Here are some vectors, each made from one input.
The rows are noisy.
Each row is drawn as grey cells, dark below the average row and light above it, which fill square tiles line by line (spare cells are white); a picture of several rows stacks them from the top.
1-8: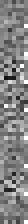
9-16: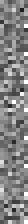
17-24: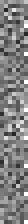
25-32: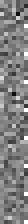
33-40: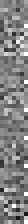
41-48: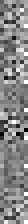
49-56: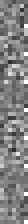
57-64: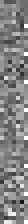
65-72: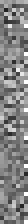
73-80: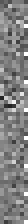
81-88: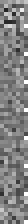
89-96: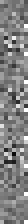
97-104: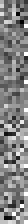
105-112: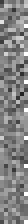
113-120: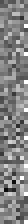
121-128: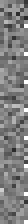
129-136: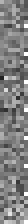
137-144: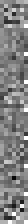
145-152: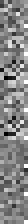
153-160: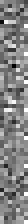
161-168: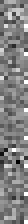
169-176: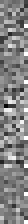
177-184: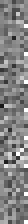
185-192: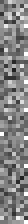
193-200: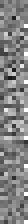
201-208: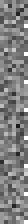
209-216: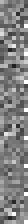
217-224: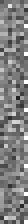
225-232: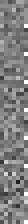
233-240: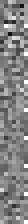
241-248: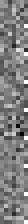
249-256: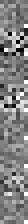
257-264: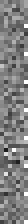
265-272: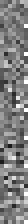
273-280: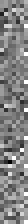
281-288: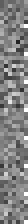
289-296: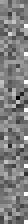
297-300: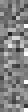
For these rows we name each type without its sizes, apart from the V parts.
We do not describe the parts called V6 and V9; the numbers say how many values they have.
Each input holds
either a point on a line, a true/false value and a value of V9, or a value of V6.
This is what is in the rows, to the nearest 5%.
About 75% of them hold a point on a line, a true/false value and a value of V9. The rest hold a value of V6.
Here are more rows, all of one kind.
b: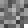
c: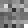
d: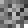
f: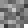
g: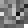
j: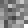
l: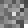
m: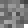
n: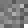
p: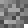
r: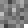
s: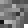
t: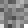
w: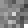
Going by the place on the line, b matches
n, p, r and w.
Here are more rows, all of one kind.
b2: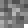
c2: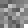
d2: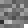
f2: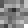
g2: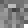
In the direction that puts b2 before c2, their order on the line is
b2, d2, g2, f2, c2.
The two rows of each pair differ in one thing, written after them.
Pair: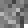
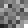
the value of V9
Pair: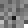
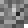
the place on the line
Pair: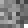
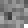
the true/false value
